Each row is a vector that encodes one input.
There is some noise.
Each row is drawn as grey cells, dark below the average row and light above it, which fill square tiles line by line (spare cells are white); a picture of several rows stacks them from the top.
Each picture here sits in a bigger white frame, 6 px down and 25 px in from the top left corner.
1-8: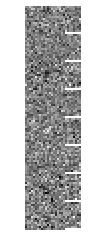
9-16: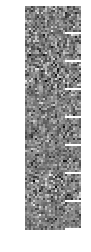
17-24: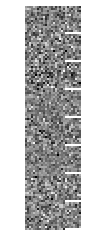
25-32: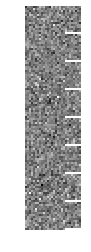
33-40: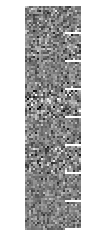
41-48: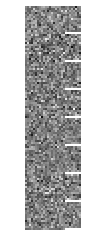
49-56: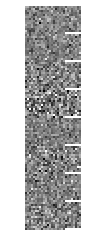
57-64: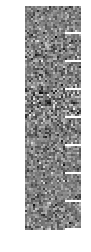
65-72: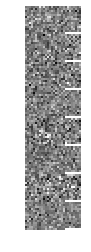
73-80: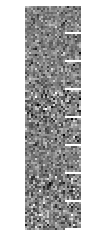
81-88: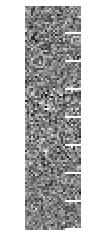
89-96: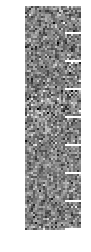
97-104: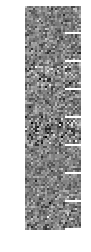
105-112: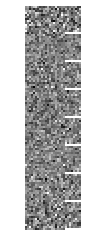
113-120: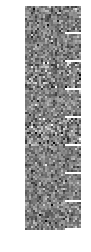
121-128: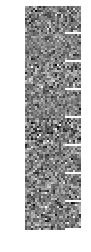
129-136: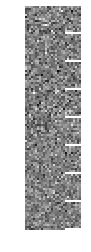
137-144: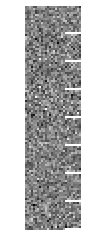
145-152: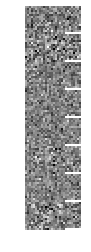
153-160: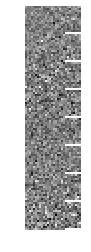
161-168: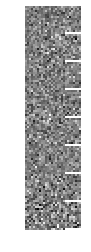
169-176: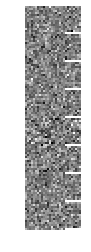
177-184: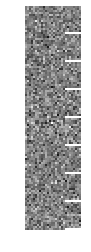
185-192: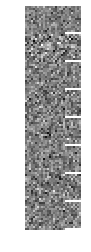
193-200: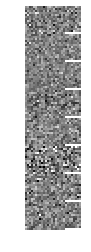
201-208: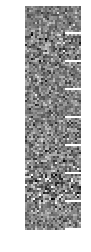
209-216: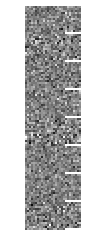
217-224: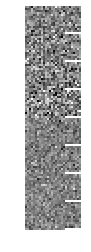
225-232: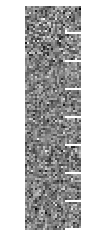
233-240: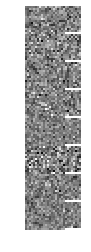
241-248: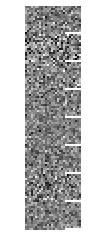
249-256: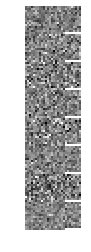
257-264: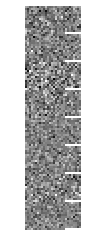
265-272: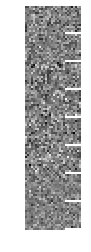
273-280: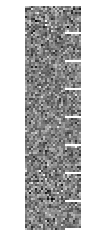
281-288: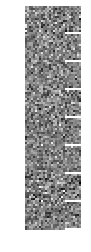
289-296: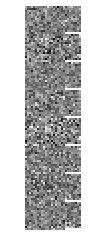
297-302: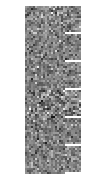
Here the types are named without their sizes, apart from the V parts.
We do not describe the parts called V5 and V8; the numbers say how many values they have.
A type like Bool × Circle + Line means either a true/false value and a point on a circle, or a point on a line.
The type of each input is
Label × Label × Label × Label × Tree × V5 × V8.
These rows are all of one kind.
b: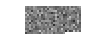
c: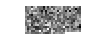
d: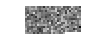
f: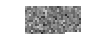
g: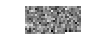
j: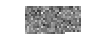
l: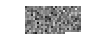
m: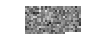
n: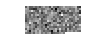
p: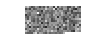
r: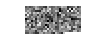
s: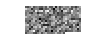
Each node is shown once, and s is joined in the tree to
j and r.
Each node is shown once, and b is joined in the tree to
c.
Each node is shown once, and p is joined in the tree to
n.
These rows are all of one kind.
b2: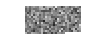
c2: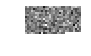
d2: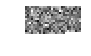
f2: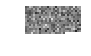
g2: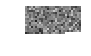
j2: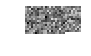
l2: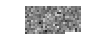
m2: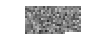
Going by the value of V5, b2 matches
g2 and l2.
